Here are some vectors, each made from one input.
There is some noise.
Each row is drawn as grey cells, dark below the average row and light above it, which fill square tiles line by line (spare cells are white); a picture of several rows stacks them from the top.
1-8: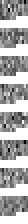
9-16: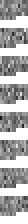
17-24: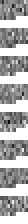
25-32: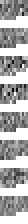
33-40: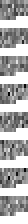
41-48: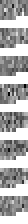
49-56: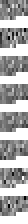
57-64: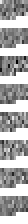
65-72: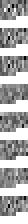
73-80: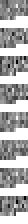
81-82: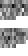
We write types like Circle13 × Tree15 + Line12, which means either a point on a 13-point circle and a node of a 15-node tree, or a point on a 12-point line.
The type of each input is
(Bool × Bool × Bool × Bool + Unit) × Line9.
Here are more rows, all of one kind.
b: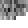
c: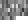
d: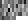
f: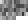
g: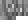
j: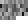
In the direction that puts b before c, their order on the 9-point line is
b, f, j, g, c, d.
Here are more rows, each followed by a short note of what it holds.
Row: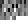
a point on a 9-point line
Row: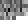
a point on a 9-point line and four true/false values
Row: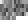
a point on a 9-point line and four true/false values
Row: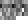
a point on a 9-point line
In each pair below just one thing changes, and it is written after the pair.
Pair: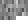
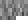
the place on the 9-point line
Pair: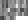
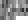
one of the four true/false values
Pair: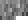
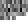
the place on the 9-point line
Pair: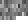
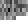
the place on the 9-point line
